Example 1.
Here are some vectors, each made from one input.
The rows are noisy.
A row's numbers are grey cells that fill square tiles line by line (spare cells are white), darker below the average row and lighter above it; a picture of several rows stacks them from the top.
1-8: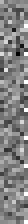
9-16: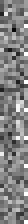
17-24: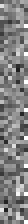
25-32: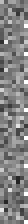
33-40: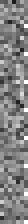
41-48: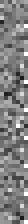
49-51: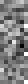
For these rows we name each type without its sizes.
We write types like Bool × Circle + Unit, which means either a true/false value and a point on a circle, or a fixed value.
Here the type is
Label.
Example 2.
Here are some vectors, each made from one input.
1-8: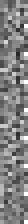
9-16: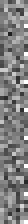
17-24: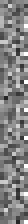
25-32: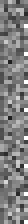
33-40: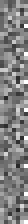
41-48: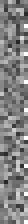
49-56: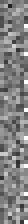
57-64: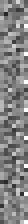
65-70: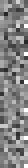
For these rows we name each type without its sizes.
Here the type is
Bool × Bool × Bool × Bool.
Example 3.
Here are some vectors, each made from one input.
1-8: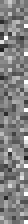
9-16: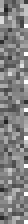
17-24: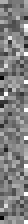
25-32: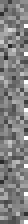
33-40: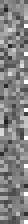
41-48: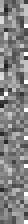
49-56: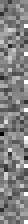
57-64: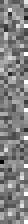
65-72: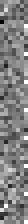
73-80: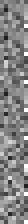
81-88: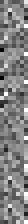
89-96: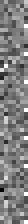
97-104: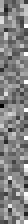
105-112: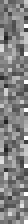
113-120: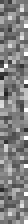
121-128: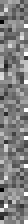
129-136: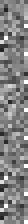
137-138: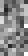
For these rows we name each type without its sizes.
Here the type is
Tree.
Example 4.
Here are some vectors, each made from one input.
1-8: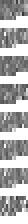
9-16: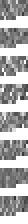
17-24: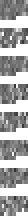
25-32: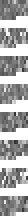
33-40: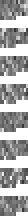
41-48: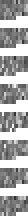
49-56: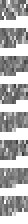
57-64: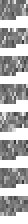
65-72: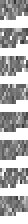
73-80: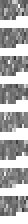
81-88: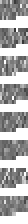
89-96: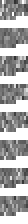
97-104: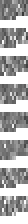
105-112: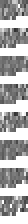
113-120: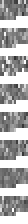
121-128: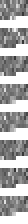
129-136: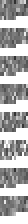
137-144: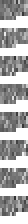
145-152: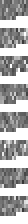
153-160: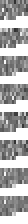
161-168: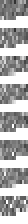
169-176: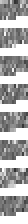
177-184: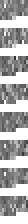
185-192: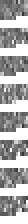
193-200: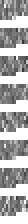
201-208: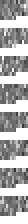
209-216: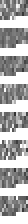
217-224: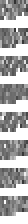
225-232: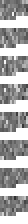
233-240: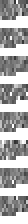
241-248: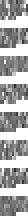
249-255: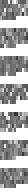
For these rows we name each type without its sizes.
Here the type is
Label.
